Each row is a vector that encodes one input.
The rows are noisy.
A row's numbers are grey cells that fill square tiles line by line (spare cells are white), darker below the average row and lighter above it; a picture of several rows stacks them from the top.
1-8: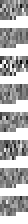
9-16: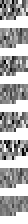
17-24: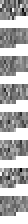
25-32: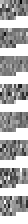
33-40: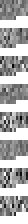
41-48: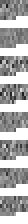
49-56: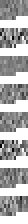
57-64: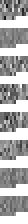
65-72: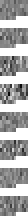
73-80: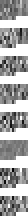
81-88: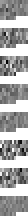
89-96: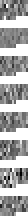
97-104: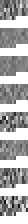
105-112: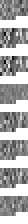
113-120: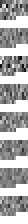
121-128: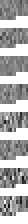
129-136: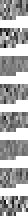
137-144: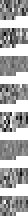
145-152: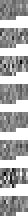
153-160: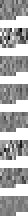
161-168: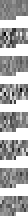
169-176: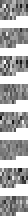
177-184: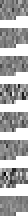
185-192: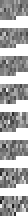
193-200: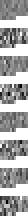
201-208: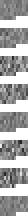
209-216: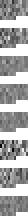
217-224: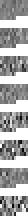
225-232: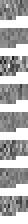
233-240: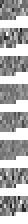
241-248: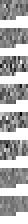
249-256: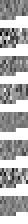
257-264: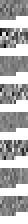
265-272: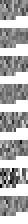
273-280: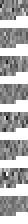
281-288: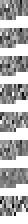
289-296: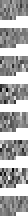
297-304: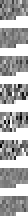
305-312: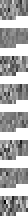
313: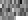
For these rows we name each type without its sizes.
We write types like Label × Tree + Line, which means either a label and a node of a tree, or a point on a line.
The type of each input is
Bool × Circle + Unit.
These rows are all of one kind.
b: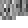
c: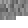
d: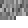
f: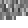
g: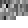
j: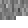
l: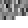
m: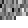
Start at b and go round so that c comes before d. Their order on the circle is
b, c, j, l, g, d, m, f.
